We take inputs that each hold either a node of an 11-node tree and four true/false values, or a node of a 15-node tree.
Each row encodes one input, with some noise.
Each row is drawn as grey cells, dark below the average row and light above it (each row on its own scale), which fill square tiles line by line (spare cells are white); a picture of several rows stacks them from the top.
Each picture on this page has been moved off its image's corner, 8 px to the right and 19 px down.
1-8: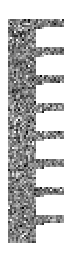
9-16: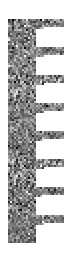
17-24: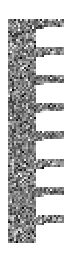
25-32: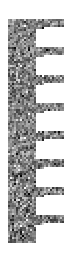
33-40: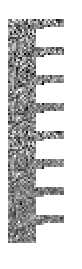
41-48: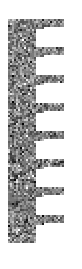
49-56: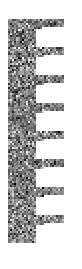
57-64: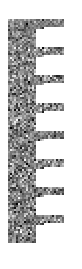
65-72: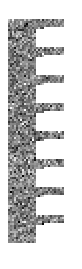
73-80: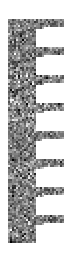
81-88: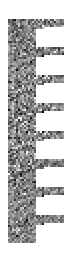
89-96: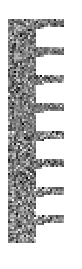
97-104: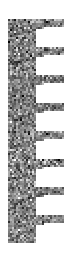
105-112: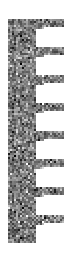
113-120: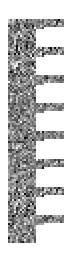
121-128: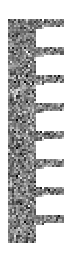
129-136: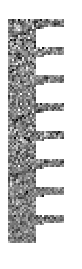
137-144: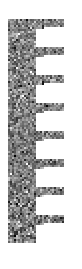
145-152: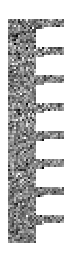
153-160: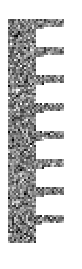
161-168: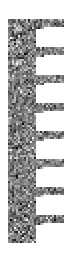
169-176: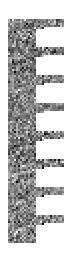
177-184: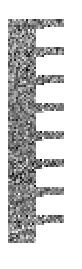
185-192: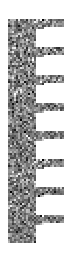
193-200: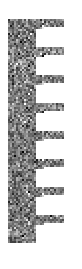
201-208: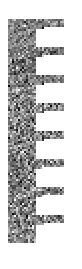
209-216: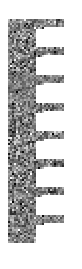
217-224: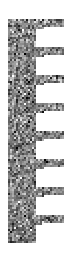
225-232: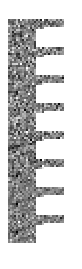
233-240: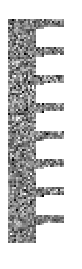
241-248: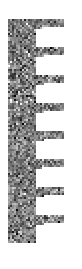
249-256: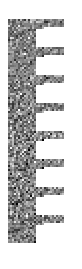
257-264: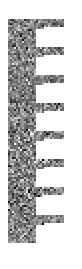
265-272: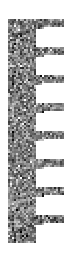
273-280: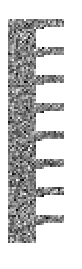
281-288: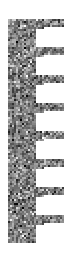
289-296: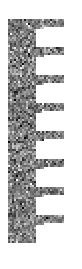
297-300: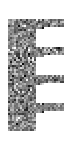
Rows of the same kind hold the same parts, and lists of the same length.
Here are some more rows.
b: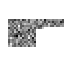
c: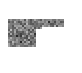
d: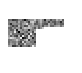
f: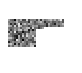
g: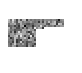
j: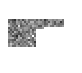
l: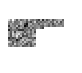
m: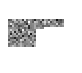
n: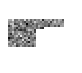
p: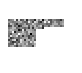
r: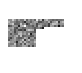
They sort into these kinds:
b, c, d, f, j
g, l, m, n, p, r

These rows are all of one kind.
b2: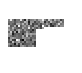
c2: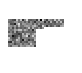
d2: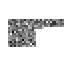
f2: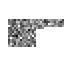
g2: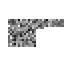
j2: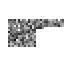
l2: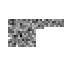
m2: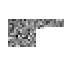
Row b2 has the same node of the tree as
f2 and g2.
